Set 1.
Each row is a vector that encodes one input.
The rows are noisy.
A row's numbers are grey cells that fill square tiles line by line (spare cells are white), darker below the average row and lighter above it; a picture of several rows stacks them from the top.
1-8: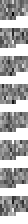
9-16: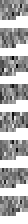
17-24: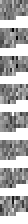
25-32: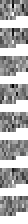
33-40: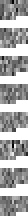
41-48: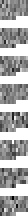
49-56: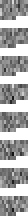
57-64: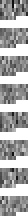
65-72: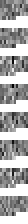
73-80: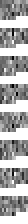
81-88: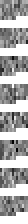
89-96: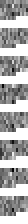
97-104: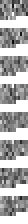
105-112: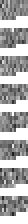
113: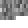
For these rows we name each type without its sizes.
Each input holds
either a point on a line, or a node of a tree.
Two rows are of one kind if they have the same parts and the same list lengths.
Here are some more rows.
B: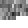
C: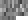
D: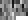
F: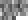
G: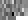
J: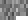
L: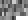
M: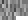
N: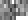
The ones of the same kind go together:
B, C, F, G, J, L, M, N
D

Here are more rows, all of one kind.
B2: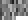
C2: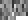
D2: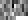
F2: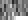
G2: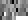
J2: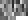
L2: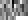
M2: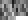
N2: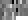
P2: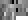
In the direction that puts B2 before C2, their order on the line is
G2, P2, N2, B2, F2, M2, C2, J2, D2, L2.
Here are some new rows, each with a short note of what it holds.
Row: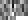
a point on a line
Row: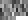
a point on a line
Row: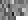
a node of a tree
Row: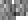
a node of a tree
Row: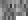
a node of a tree
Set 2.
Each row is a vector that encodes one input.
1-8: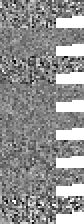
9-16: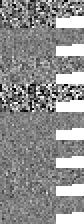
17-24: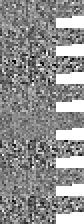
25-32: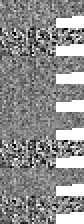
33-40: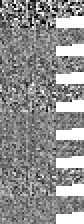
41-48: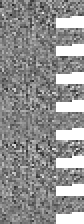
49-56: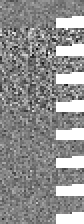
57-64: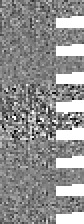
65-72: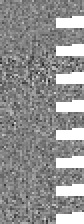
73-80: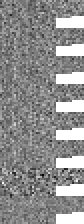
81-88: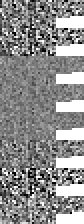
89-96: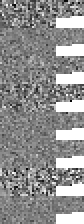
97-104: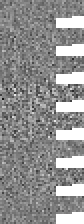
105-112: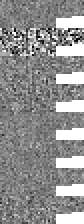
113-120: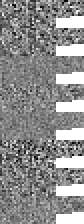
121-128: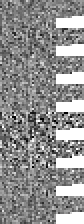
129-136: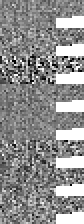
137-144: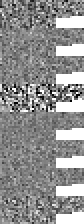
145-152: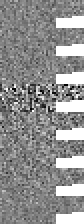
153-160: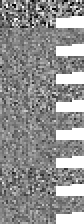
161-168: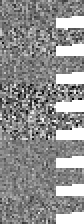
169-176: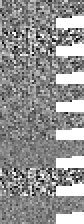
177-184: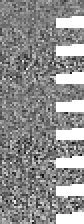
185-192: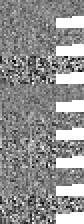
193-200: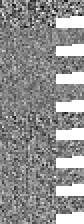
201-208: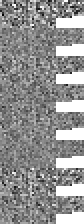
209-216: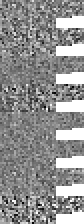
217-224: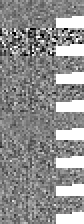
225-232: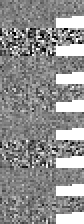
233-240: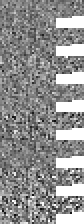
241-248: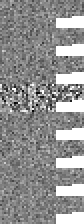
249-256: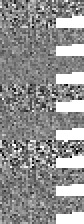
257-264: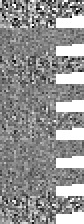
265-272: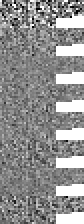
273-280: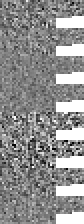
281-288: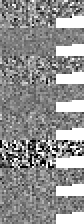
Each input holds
a list of up to two points on a 10-point circle.
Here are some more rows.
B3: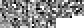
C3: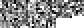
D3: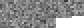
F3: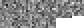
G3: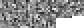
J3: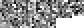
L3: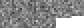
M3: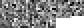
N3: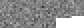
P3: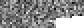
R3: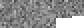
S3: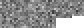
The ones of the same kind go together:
B3, C3, D3, F3, G3, L3, N3, S3
J3, M3, R3
P3

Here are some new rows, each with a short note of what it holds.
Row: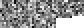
a list of one item
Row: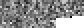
the empty list
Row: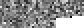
the empty list
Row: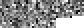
the empty list
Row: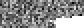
the empty list
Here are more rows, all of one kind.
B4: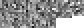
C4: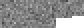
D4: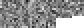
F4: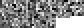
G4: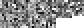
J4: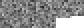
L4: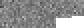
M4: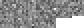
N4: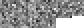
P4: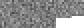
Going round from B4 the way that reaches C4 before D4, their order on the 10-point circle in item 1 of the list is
B4, L4, M4, N4, C4, F4, D4, G4, J4, P4.
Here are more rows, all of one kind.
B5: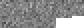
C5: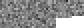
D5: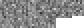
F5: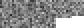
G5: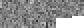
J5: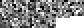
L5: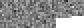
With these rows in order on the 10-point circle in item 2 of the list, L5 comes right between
C5 and G5.
